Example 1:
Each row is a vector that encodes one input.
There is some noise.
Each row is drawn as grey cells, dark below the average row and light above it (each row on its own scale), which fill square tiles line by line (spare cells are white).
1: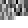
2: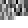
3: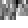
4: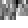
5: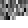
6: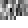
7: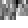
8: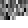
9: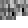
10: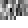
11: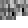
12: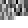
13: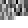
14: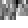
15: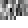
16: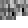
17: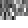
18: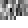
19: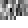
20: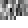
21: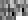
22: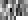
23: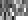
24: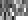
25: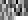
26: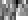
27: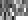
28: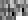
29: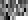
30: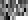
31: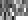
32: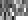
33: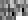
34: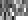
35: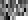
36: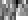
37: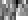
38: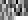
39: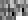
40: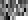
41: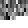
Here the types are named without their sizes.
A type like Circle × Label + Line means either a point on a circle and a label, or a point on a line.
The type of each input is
Label.
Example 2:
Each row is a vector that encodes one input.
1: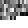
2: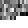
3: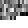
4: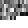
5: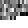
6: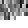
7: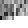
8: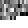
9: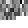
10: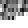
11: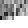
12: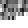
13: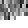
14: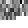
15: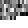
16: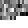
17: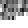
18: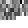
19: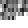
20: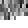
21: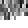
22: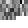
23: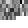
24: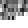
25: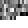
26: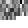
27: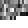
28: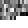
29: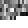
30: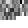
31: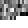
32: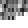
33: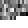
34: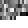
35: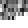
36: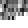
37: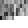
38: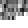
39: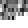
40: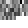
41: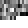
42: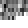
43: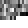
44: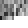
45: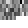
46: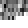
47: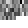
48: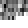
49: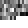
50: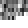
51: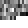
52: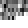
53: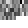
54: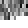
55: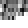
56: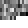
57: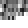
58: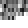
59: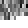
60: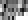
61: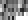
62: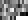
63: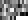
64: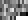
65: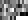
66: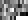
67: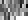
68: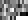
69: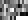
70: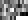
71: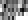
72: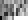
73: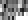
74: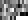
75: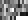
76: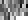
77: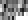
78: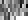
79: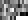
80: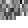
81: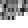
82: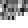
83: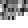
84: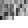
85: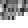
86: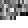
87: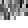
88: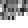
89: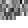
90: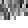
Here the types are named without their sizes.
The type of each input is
Label.
